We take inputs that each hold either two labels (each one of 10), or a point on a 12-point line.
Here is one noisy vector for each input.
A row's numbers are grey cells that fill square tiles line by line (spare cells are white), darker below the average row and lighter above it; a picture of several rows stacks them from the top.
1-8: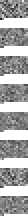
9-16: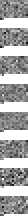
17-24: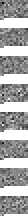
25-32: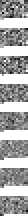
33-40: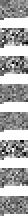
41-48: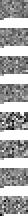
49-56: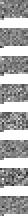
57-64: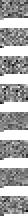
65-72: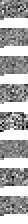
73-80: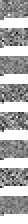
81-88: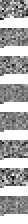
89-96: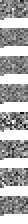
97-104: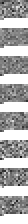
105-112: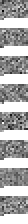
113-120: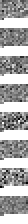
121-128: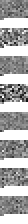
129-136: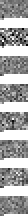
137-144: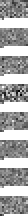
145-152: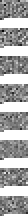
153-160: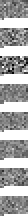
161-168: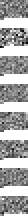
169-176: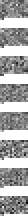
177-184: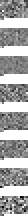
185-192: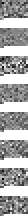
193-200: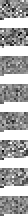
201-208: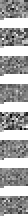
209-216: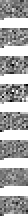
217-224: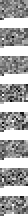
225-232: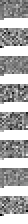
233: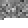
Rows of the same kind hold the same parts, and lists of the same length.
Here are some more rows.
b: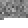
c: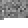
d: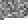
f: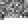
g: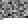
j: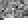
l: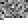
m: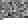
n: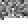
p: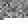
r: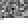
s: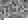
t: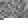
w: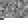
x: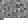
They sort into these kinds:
b, c, g, j, l, m, t, w, x
d, f, n, p, r, s

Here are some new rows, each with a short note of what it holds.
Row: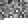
two labels (each one of 10)
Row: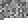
two labels (each one of 10)
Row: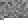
a point on a 12-point line
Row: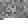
a point on a 12-point line
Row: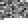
two labels (each one of 10)
